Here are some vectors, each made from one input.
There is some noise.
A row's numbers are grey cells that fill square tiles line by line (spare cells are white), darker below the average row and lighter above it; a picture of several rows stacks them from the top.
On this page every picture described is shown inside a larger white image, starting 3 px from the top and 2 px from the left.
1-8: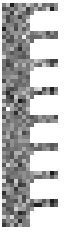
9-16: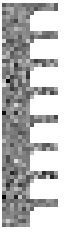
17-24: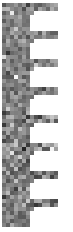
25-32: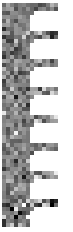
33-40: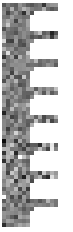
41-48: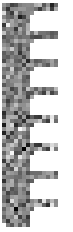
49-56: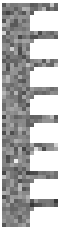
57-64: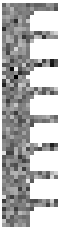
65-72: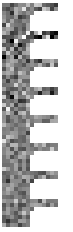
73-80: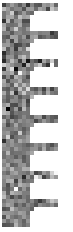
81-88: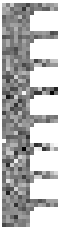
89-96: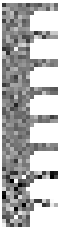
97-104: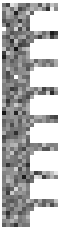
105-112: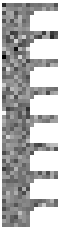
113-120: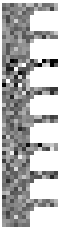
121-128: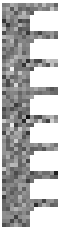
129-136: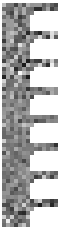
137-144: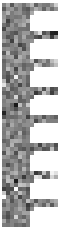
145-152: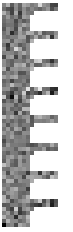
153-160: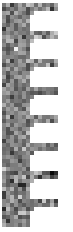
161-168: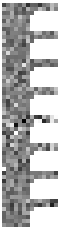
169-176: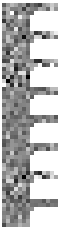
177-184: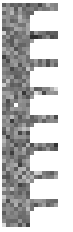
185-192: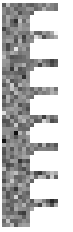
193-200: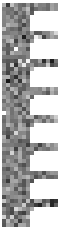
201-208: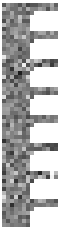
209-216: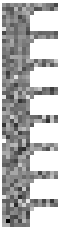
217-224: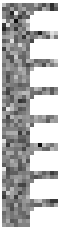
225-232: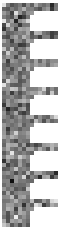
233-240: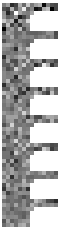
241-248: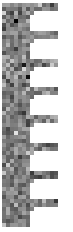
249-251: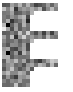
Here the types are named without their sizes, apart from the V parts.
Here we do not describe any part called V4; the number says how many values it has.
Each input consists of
a list of items, each a point on a line and a value of V4.
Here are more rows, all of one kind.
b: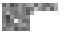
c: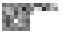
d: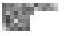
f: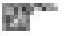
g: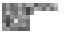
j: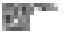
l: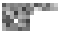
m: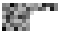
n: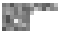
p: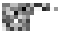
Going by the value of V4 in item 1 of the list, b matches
c, l, m and n.
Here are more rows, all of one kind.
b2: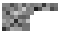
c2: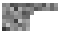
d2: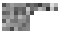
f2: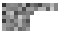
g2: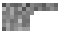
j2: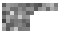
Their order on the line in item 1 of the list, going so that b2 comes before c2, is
j2, f2, b2, g2, d2, c2.
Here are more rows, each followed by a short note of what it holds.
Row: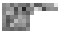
a list of one item
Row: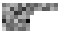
a list of three items
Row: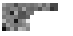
a list of three items
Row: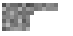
a list of two items
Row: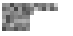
a list of one item
